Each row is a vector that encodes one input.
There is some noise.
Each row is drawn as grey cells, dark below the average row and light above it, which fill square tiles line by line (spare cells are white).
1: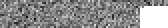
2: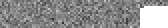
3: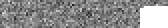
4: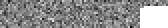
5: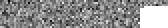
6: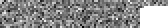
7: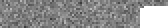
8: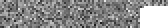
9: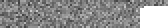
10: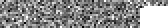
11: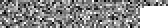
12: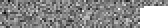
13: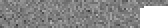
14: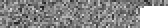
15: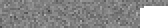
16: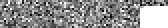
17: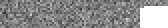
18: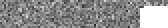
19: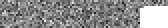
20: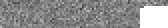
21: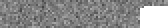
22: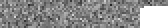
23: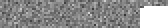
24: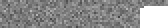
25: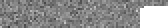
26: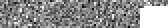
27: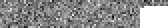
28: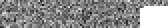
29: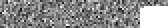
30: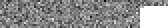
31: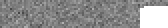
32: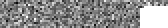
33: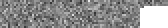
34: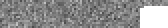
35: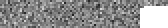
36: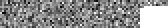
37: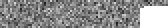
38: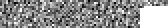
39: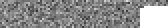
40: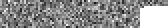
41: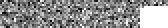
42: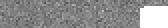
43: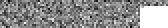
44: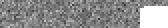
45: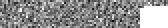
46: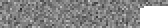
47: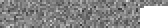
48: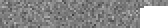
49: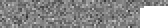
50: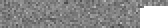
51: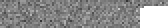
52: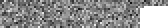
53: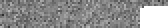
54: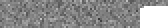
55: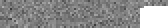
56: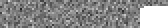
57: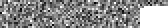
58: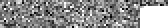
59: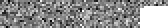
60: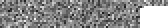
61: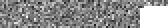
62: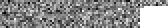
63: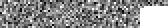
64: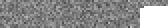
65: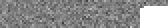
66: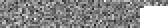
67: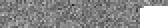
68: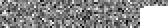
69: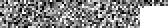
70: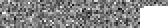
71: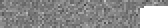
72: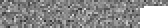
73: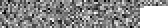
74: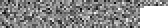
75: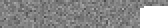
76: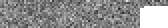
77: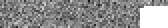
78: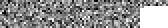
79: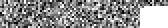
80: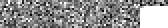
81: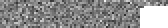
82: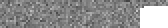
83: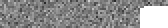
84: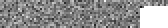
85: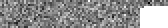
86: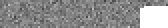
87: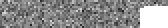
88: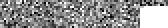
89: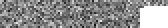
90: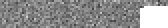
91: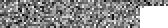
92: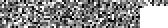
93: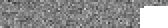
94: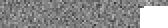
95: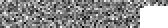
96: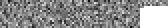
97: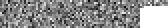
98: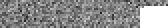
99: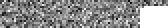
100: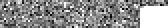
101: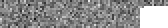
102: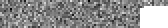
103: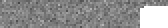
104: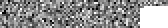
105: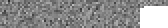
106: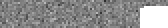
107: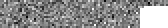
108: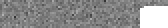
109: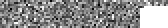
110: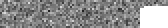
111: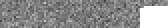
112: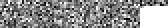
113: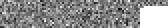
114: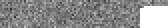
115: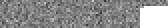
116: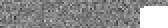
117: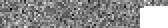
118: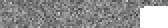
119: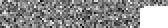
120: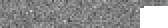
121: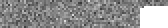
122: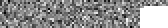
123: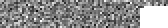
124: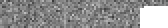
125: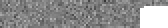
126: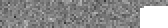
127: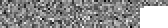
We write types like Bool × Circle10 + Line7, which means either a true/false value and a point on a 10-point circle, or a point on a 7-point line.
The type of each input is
Bool × Bool × Bool × Bool × Line7 × Line16 + Unit.
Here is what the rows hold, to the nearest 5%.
About 5% of them hold a fixed value. The rest hold a point on a 7-point line, a point on a 16-point line and four true/false values.
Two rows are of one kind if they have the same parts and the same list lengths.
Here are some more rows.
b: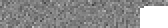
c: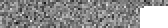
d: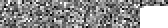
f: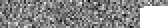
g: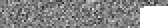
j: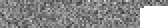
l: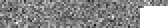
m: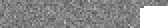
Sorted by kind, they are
b, c, f, g, j, l, m
d

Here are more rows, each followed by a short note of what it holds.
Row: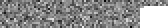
a point on a 7-point line, a point on a 16-point line and four true/false values
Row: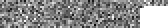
a point on a 7-point line, a point on a 16-point line and four true/false values
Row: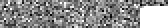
a fixed value
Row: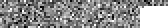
a point on a 7-point line, a point on a 16-point line and four true/false values
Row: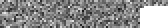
a point on a 7-point line, a point on a 16-point line and four true/false values
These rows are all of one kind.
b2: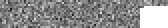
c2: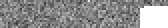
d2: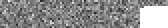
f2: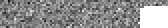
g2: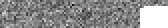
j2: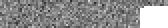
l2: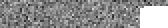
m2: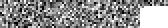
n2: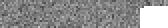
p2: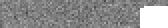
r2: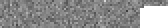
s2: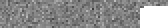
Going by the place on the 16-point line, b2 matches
d2 and l2.
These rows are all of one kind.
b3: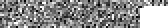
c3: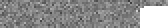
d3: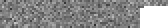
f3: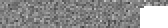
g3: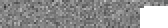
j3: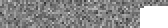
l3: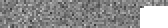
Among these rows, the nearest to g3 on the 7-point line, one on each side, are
b3 and d3.
